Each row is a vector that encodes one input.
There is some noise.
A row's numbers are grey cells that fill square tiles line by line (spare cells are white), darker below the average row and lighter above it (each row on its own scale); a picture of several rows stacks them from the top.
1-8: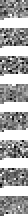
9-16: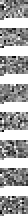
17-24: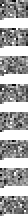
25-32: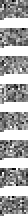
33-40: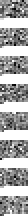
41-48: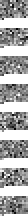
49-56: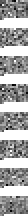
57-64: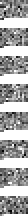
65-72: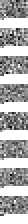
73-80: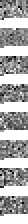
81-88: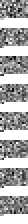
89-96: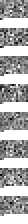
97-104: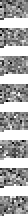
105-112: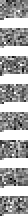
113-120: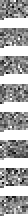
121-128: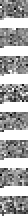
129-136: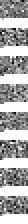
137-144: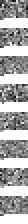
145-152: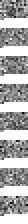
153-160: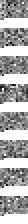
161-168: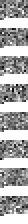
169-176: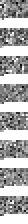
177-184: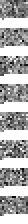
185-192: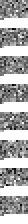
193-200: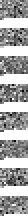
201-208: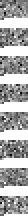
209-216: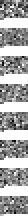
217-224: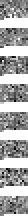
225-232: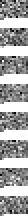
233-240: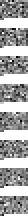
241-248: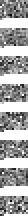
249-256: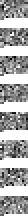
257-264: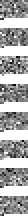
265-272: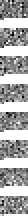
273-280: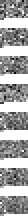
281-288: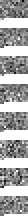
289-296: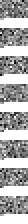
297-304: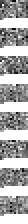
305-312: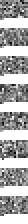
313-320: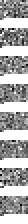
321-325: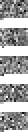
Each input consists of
a node of a 9-node tree, together with either a point on an 8-point circle and a true/false value, or a list of up to two points on a 5-point line.
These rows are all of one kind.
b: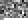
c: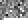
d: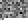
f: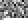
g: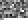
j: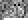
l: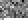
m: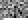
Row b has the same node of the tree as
c and j.
